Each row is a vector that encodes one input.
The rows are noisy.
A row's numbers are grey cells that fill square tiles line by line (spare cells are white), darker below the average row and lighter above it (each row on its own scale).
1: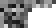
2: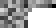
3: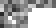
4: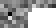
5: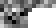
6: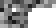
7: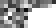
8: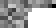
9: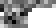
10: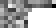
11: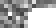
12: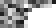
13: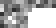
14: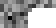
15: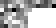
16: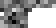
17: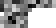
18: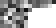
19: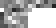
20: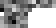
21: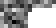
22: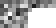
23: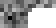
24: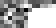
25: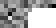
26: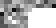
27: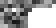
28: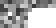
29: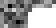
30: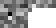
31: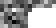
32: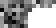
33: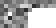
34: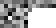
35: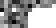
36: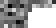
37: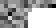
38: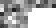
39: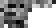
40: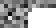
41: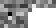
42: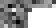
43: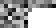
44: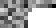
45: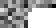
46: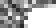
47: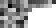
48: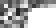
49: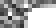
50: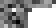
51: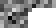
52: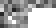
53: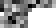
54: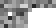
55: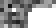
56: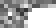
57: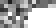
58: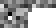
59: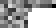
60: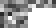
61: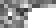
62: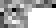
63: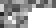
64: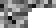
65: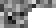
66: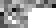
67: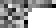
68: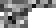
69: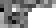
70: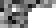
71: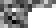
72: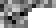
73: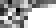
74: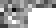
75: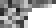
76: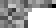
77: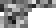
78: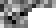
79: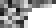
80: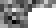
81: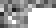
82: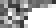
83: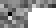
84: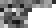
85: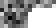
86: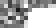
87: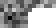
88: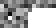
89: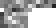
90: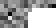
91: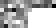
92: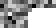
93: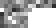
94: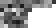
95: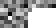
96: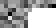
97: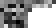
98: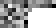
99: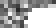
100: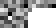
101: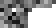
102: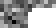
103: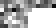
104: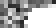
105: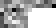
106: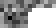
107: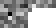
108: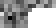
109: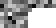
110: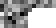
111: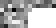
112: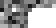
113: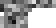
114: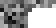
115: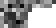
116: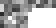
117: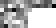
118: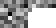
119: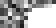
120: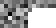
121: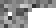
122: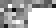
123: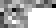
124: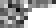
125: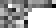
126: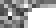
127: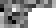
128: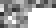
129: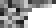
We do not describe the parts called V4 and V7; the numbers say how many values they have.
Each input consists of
a true/false value, together with either a point on a 5-point line and a value of V7, or a value of V4.
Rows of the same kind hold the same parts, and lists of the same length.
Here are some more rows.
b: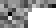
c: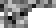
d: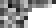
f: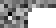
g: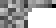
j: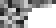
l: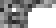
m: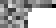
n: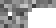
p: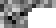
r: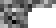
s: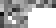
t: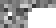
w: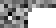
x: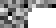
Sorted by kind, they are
b, f, g, m, s, w, x
c, d, j, l, n, p, r, t

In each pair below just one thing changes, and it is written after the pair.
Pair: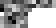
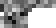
the value of V7
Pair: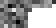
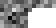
the place on the 5-point line
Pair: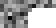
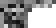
the value of V7
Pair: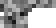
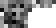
the value of V7
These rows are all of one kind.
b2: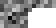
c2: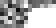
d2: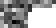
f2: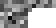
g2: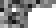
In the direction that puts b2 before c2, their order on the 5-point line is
b2, c2, f2, g2, d2.
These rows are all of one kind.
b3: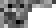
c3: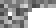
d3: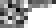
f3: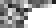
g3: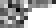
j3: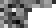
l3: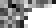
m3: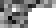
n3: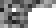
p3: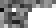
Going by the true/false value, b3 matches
j3, m3, n3 and p3.
